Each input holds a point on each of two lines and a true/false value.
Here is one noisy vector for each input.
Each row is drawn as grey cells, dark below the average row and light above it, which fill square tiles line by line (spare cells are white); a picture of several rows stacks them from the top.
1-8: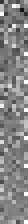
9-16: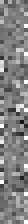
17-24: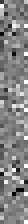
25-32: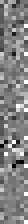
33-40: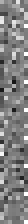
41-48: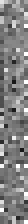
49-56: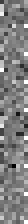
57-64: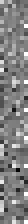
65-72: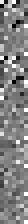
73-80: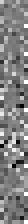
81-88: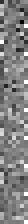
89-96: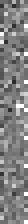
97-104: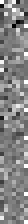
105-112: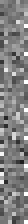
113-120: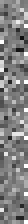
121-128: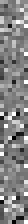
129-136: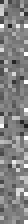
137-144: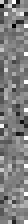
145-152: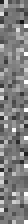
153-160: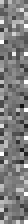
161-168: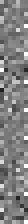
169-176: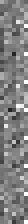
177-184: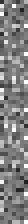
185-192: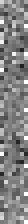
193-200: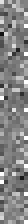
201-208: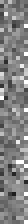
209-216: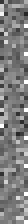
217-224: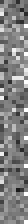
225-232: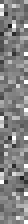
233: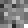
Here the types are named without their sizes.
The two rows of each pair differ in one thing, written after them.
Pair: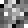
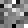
the place on one of the two lines
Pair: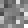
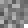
the place on one of the two lines
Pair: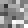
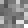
the place on one of the two lines
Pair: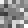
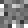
the true/false value
